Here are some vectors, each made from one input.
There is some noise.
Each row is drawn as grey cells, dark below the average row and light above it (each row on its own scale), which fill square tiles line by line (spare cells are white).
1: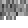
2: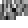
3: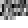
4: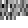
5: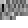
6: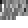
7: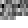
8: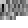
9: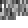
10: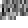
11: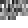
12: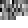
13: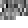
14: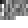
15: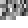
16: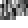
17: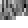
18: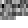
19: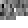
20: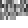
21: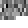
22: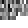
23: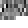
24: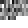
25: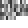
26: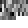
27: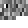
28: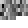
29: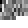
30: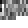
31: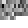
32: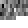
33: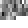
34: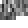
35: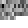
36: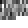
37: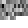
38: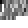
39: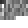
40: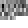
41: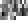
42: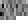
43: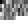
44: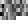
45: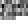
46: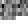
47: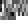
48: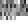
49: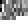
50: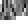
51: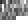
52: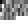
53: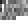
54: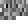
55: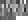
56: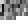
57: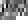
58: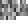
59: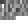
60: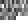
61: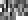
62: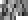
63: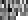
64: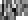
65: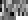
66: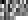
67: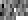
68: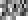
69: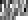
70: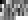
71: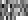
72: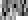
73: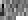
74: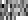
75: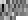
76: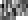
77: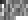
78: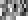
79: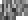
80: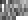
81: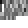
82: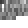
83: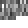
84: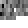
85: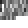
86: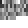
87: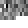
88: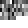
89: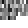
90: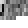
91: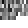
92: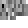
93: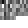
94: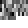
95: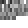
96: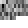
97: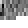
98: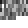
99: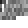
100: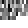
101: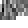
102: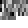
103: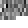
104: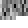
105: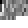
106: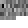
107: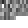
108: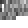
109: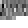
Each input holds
one of 5 labels, together with either one of 7 labels, or a point on a 4-point line.
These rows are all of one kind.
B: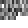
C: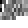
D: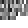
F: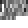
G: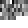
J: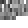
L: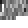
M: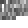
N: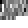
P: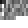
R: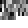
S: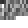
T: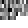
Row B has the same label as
D, G and T.
